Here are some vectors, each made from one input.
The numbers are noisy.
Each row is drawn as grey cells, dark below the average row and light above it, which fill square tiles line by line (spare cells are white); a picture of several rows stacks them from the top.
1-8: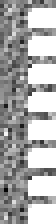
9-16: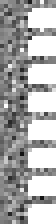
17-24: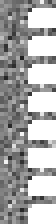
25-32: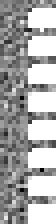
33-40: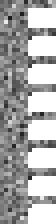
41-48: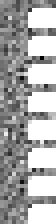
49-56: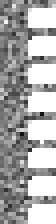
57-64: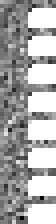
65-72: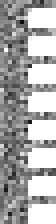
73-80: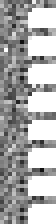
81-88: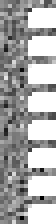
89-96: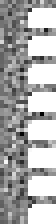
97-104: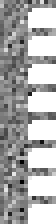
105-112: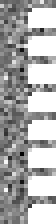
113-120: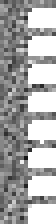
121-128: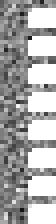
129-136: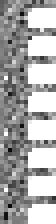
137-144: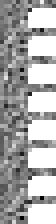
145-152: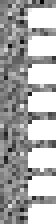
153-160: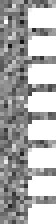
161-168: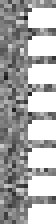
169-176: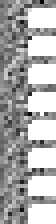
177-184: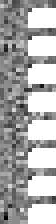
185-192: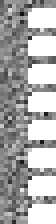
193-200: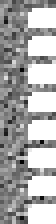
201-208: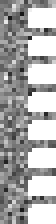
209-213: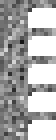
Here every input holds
a point on a 4-point line, together with either a fixed value, or one of 5 labels and a true/false value.
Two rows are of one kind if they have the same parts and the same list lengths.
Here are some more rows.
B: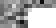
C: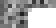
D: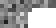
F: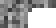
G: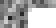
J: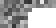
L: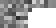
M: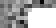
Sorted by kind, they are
B, C, G, M
D, F, J, L

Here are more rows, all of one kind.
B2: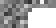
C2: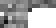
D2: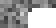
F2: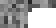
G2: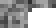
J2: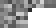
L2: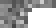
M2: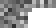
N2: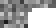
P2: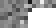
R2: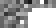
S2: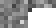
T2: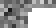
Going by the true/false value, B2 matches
D2, L2 and S2.
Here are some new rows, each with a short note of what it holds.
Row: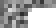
a point on a 4-point line
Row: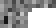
one of 5 labels, a point on a 4-point line and a true/false value
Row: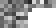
one of 5 labels, a point on a 4-point line and a true/false value
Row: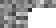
one of 5 labels, a point on a 4-point line and a true/false value
